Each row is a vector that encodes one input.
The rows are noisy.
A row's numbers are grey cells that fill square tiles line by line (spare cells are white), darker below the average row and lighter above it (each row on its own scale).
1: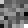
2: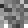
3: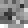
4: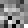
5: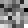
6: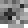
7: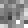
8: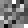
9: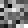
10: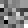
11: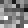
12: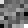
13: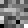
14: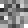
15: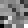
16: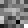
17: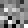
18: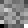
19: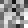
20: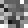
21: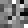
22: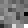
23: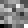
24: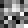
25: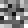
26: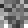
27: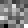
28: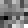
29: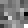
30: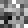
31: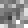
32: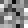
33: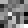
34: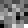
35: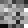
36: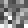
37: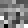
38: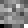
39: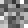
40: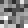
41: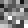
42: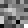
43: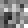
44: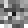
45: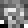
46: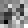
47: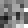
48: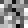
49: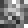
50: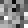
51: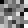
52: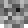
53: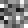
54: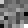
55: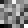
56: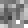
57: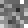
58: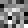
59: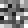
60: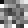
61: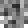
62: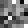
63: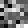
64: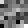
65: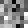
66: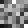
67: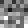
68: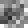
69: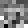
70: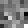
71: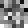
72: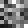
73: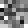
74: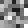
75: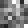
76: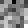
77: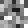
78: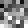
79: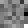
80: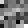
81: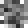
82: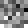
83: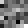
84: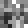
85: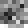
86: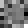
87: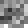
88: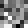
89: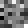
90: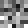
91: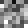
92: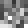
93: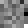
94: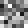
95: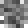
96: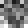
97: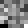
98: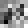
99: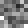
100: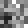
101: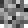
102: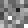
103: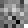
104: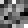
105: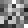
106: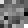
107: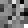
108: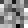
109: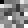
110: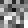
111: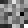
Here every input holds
one of 10 labels, together with either a point on a 9-point circle, or one of 10 labels.
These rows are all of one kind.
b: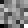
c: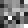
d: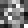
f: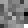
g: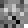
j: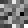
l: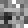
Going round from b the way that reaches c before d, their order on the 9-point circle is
b, g, c, f, j, d, l.
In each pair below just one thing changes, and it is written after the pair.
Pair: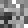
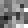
the place on the 9-point circle
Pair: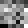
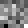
the label
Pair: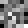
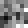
the label
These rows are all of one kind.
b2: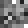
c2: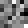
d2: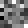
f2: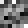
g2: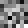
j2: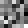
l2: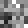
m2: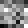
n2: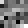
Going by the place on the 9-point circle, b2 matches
c2, d2 and f2.
